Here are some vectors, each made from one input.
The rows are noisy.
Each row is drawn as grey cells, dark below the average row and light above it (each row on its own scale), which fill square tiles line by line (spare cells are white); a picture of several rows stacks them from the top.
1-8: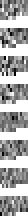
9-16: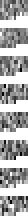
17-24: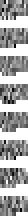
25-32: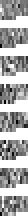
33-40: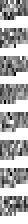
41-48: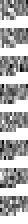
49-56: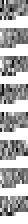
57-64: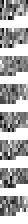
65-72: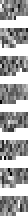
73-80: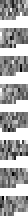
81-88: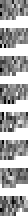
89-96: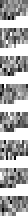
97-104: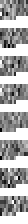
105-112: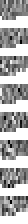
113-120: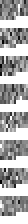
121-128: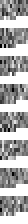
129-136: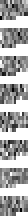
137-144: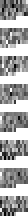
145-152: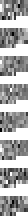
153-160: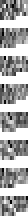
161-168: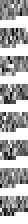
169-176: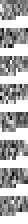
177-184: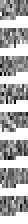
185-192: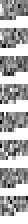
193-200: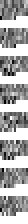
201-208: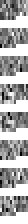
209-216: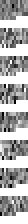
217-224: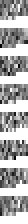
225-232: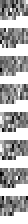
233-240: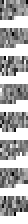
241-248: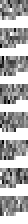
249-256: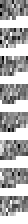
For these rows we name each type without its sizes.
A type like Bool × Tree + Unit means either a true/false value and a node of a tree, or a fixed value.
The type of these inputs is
(Bool × Bool × Bool + Unit) × Label × Label.
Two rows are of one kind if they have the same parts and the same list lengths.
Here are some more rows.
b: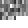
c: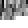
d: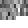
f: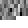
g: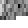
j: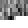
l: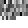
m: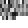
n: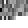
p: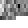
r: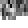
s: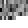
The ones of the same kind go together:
b, f, g, j, n, p, s
c, d, l, m, r

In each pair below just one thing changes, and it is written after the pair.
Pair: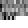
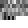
one of the two labels
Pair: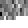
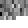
one of the three true/false values
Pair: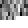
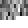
one of the three true/false values
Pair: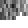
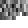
one of the three true/false values
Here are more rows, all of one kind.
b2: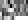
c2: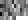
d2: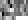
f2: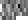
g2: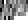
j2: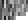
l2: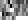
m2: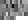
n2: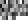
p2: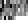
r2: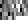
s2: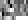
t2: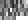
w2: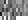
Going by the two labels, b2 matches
d2, l2 and s2.
